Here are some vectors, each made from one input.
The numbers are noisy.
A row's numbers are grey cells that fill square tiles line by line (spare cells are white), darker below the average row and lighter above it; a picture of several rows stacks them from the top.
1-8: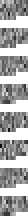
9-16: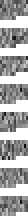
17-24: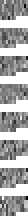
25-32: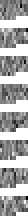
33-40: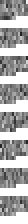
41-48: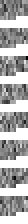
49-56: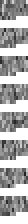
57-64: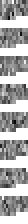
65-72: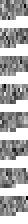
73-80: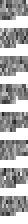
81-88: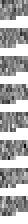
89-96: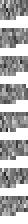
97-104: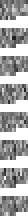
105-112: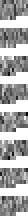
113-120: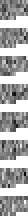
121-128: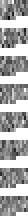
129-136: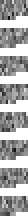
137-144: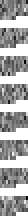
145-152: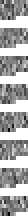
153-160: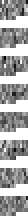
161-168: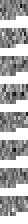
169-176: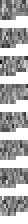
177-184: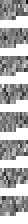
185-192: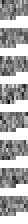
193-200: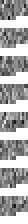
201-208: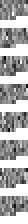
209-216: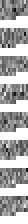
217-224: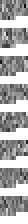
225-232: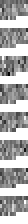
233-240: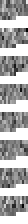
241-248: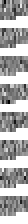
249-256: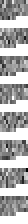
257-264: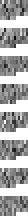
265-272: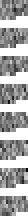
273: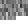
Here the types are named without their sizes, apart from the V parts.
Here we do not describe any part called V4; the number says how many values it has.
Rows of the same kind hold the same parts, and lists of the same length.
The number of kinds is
2.
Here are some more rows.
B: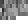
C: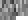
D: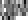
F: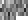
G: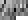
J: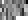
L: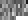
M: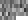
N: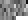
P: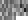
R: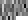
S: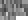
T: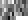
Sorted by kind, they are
B, C, L, M, N, P, R, S
D, F, G, J, T

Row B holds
five true/false values and a value of V4.
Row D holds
a point on a line and a value of V4.
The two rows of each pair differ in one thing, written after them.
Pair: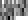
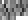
the value of V4
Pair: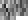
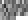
the place on the line
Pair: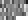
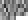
the value of V4
